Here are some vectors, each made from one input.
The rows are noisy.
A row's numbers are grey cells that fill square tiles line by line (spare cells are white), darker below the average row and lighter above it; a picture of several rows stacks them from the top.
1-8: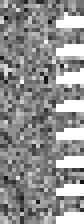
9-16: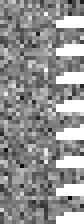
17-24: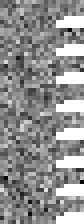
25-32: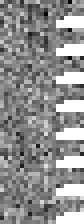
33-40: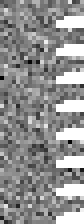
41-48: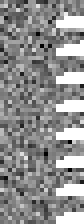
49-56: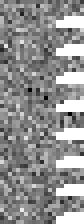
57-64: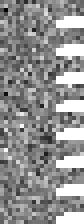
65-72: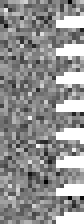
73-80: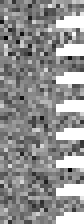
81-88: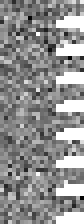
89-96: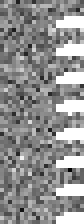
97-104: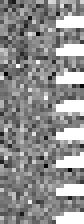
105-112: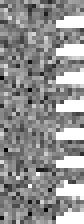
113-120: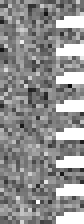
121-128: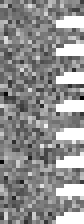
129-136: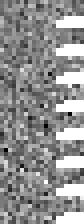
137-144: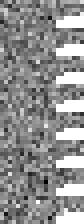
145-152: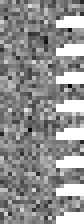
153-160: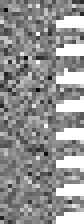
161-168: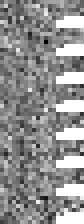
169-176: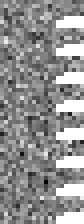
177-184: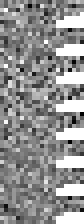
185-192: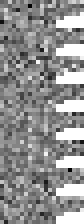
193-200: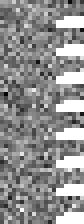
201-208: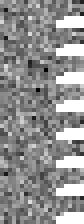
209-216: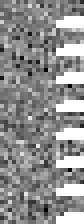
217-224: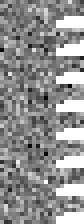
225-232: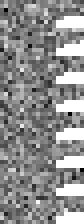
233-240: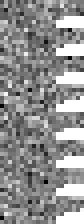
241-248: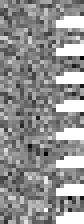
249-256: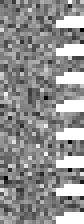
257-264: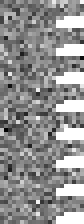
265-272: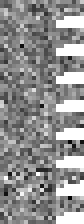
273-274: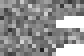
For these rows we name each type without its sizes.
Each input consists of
a true/false value, together with a list of points on a line.
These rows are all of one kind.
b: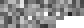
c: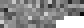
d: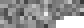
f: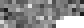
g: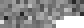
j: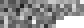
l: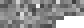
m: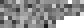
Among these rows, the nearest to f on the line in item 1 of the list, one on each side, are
c and l.
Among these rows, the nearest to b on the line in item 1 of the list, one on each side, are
d and g.
